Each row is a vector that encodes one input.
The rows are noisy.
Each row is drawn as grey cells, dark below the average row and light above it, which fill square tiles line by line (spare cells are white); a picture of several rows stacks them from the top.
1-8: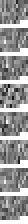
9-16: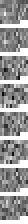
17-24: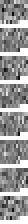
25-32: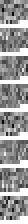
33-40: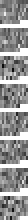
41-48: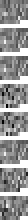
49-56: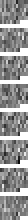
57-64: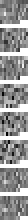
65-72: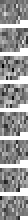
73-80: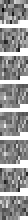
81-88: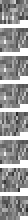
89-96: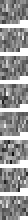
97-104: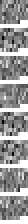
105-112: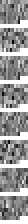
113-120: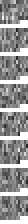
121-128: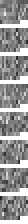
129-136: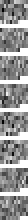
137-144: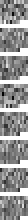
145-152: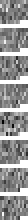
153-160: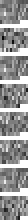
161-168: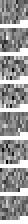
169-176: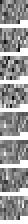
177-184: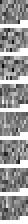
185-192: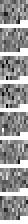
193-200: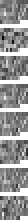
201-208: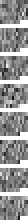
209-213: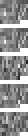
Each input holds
either a node of a 9-node tree, or three true/false values, or a list of up to two points on a 6-point line.
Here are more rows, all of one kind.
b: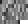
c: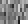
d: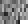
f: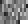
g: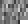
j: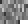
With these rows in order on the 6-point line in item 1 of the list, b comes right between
g and j.
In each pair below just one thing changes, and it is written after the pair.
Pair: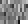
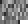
the place on the 6-point line in item 1 of the list
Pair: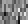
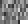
the place on the 6-point line in item 1 of the list
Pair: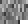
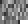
the place on the 6-point line in item 1 of the list
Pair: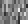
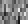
the place on the 6-point line in item 1 of the list
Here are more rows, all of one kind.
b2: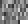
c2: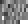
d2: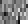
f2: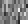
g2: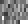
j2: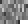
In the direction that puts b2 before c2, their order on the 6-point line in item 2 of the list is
f2, b2, d2, j2, c2, g2.
